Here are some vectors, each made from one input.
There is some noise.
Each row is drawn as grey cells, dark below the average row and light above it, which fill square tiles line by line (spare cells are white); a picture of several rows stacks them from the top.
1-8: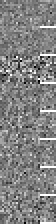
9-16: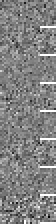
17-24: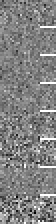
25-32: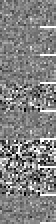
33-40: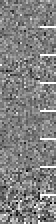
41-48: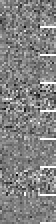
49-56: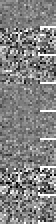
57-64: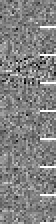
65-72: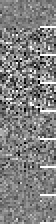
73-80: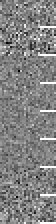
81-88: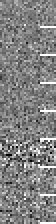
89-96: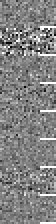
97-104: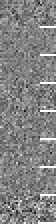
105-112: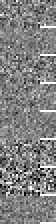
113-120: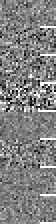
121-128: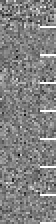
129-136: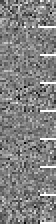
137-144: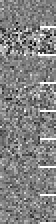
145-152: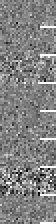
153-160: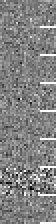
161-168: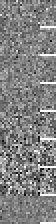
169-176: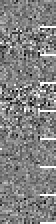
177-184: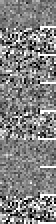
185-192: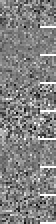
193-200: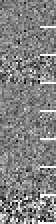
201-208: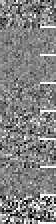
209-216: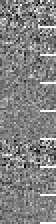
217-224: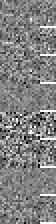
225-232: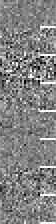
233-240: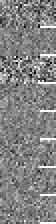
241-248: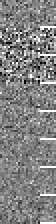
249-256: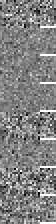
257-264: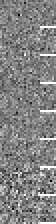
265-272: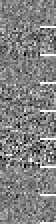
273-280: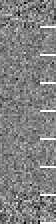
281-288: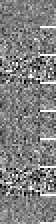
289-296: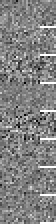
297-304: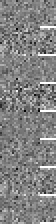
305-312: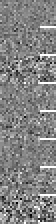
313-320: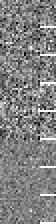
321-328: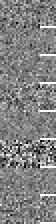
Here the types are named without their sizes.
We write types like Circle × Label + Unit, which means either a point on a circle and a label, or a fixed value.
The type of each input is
(Circle + Unit) × Tree + Line.
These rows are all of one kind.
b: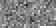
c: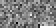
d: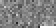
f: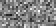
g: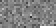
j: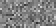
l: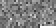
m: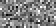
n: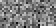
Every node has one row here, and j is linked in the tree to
b.
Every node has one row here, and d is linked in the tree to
c and m.
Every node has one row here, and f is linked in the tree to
l and n.
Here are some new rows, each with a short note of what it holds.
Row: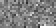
a point on a circle and a node of a tree
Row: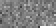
a node of a tree
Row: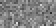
a point on a line
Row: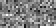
a point on a line
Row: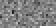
a point on a line
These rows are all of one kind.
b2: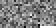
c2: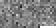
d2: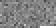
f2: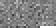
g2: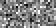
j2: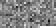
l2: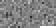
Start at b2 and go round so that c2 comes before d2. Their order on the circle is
b2, l2, f2, g2, j2, c2, d2.
